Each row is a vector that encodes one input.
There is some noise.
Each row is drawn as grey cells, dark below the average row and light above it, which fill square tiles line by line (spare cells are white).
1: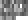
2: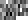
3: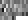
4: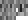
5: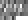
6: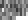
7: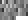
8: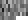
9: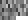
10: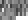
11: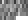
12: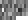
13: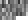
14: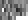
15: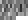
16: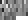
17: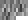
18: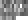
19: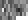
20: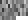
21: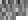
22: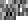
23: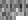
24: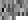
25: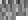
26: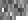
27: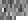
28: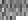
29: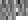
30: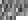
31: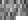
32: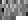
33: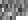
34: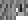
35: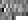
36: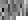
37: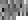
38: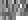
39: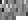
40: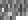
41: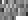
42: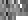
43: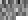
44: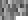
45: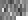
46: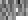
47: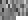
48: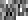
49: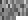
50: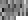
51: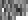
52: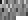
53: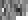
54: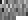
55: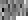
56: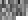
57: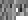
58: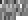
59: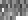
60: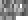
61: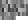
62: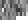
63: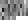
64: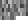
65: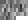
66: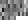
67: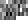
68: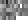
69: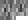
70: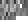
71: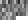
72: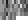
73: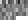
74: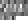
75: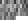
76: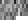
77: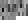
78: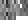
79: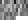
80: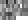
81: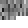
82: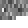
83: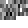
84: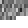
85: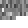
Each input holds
a list of up to two items, each either a point on a 4-point line, or a point on a 5-point line.
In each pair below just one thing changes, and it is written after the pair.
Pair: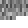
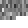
the place on the 4-point line in item 1 of the list
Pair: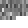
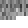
the place on the 4-point line in item 1 of the list
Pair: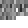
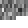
the place on the 4-point line in item 1 of the list
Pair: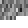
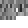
the place on the 4-point line in item 1 of the list
